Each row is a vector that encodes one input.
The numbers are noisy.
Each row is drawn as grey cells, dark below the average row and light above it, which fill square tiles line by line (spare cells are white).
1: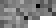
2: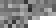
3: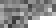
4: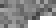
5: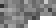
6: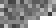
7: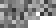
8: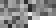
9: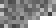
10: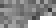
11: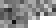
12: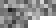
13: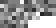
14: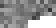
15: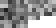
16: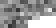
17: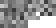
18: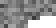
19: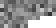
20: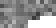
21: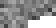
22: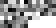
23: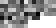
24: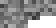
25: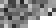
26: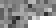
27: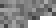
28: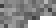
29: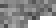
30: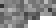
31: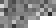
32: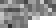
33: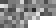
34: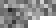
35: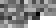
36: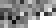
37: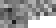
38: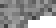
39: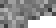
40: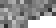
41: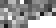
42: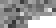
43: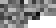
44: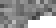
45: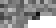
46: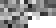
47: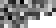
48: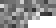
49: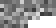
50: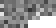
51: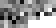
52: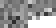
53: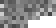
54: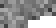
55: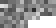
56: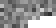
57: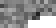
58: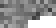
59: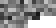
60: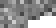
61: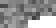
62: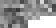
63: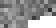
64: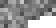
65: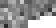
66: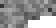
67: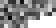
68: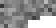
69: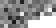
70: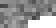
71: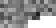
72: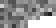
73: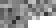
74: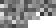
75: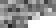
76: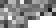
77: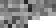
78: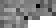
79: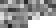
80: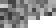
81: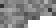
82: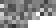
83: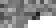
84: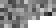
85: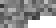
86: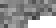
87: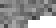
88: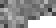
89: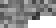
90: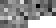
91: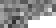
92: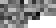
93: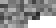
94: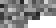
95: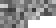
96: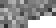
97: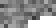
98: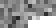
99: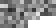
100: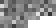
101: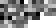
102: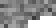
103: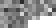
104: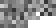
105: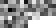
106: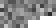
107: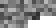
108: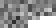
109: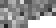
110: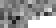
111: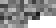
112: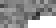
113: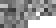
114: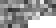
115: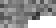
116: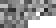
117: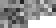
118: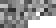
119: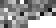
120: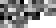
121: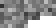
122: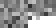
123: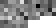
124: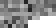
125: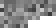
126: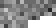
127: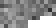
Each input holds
either a point on an 11-point circle and a true/false value, or a fixed value, or a node of a 12-node tree.
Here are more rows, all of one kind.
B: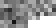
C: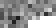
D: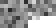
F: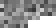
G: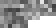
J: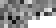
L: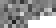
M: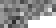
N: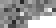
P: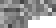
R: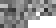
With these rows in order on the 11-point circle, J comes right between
C and F.
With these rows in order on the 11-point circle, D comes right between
B and C.
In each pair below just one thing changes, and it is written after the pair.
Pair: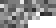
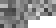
the place on the 11-point circle
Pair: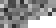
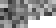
the place on the 11-point circle
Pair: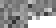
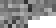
the place on the 11-point circle
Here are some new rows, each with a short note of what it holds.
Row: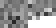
a point on an 11-point circle and a true/false value
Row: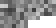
a point on an 11-point circle and a true/false value
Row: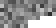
a point on an 11-point circle and a true/false value
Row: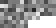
a point on an 11-point circle and a true/false value
